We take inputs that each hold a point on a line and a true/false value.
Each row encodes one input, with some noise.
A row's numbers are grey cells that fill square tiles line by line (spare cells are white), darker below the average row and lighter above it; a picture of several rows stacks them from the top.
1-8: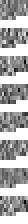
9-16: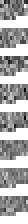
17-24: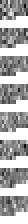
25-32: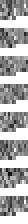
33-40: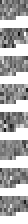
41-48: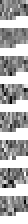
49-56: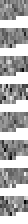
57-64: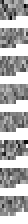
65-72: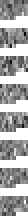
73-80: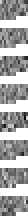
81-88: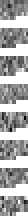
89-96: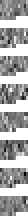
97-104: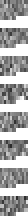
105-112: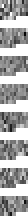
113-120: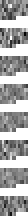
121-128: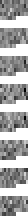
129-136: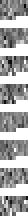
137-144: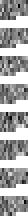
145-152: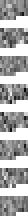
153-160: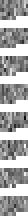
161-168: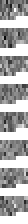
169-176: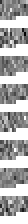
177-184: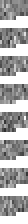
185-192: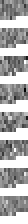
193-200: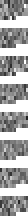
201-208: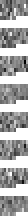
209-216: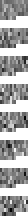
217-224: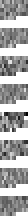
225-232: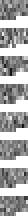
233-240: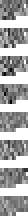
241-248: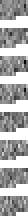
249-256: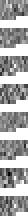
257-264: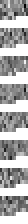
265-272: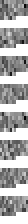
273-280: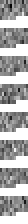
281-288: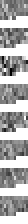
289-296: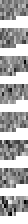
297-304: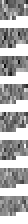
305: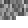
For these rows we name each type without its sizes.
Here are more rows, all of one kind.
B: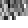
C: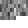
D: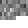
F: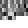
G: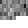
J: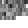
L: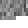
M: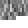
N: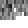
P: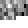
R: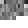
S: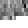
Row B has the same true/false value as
C, M, P and R.
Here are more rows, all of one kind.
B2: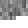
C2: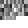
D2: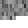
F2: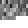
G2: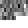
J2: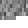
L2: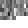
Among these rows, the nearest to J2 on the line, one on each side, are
B2 and F2.
